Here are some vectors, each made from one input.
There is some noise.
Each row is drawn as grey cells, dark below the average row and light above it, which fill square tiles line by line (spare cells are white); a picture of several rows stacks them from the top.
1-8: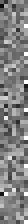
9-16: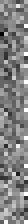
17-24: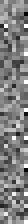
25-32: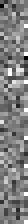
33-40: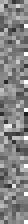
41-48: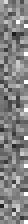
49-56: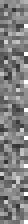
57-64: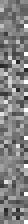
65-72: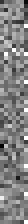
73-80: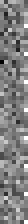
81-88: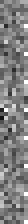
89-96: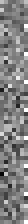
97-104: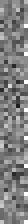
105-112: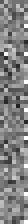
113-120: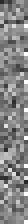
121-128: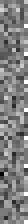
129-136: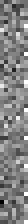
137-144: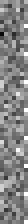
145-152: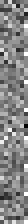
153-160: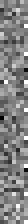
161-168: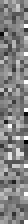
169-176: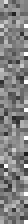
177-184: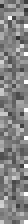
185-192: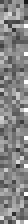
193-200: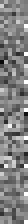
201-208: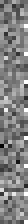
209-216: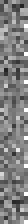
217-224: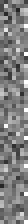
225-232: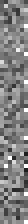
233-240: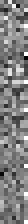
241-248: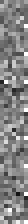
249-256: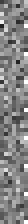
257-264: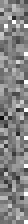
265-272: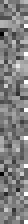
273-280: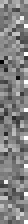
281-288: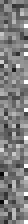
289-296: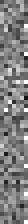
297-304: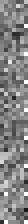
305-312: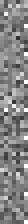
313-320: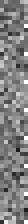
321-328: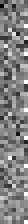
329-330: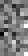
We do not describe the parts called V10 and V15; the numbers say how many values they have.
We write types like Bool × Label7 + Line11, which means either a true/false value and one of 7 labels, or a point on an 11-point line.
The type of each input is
Bool × Bool × Bool + Line3 × Line6 + Unit + V10 × V15.
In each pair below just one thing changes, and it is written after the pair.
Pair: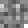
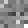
the value of V10
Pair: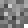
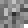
the value of V15
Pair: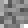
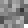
the value of V10
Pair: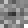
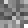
the value of V15
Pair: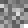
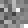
the value of V15
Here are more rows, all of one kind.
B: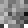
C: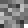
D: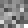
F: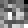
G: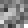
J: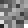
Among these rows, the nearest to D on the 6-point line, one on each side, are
F and G.
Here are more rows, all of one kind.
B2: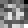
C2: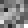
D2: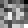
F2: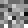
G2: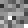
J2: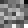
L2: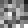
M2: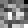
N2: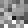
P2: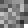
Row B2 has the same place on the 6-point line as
D2, F2, G2 and M2.
